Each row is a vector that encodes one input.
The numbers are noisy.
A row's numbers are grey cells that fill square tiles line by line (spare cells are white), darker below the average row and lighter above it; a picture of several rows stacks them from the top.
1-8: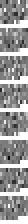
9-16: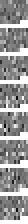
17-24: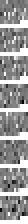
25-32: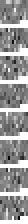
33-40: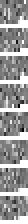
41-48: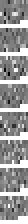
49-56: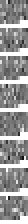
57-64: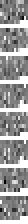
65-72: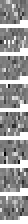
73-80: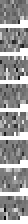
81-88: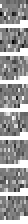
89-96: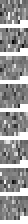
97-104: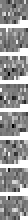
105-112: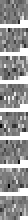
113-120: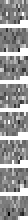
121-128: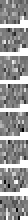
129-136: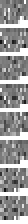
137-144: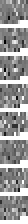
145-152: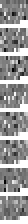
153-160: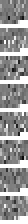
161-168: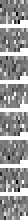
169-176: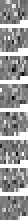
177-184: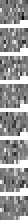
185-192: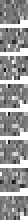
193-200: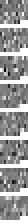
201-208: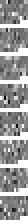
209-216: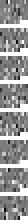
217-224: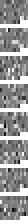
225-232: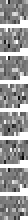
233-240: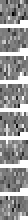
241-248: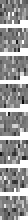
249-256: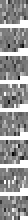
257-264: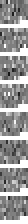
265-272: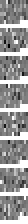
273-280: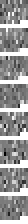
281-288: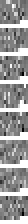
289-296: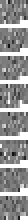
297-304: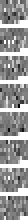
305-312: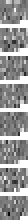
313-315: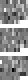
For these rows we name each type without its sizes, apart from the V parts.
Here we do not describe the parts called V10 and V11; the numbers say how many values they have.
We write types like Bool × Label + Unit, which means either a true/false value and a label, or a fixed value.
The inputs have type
(Bool × Line + V11) × V10.
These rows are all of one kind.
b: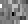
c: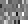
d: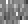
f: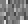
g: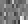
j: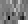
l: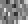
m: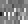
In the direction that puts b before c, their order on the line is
g, l, m, j, b, c, f, d.
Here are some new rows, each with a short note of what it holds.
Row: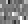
a point on a line, a true/false value and a value of V10
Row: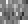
a point on a line, a true/false value and a value of V10
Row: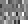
a point on a line, a true/false value and a value of V10
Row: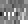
a point on a line, a true/false value and a value of V10
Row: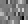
a value of V10 and a value of V11
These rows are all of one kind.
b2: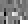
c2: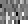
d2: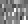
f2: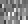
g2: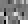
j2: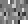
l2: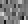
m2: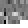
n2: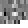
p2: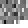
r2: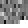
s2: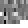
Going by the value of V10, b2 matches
g2, m2, n2 and s2.
